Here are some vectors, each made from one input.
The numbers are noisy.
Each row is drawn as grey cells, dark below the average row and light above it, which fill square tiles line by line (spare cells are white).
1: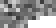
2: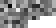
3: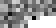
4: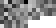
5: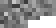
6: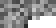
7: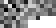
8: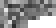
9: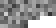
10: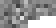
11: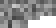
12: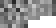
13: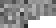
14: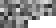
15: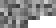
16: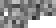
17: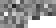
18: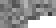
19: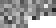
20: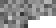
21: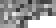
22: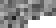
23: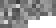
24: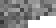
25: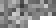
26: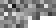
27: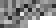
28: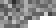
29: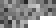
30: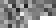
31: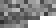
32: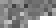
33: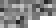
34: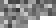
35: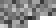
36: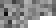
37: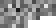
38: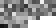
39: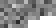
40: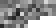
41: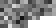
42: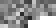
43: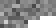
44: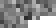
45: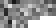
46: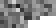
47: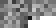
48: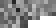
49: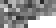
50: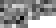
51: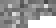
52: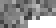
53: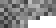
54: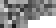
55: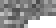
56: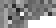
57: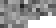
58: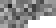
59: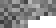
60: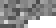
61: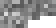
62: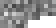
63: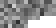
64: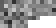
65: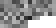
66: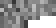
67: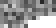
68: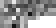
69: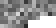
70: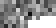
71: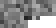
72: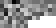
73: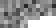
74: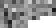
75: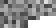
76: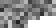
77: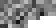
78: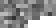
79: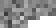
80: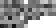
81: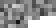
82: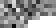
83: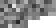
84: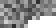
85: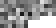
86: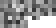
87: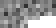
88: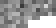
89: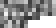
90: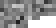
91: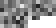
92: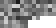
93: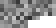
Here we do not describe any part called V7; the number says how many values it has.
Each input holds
a point on a 4-point line, a true/false value and a value of V7.
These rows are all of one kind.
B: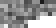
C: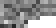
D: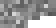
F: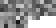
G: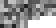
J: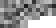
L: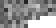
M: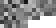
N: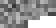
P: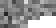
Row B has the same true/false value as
C and L.
